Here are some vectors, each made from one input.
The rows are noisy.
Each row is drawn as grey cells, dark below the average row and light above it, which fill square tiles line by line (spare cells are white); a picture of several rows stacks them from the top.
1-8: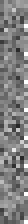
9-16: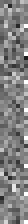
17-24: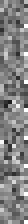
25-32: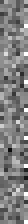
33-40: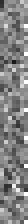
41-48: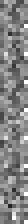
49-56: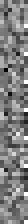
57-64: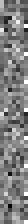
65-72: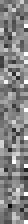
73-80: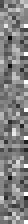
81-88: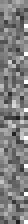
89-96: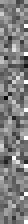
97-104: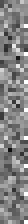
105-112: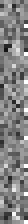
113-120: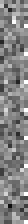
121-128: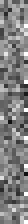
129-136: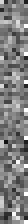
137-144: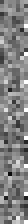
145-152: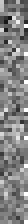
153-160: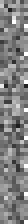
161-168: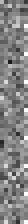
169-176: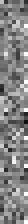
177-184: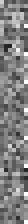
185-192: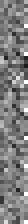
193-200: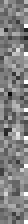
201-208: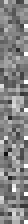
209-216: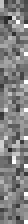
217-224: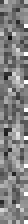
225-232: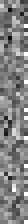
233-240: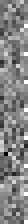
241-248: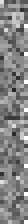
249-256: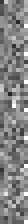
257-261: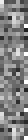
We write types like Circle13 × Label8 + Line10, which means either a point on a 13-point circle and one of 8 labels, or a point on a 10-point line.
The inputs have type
Bool × Label5 + Tree14.
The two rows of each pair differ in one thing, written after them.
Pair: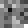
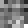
the true/false value
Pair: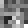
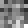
the label
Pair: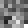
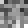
the label
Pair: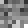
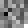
the true/false value
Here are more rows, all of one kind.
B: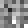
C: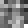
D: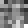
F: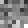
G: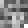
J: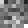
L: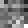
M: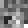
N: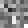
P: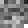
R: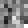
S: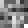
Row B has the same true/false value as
N and R.
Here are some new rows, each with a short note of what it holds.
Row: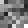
one of 5 labels and a true/false value
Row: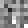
one of 5 labels and a true/false value
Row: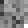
a node of a 14-node tree
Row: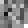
one of 5 labels and a true/false value
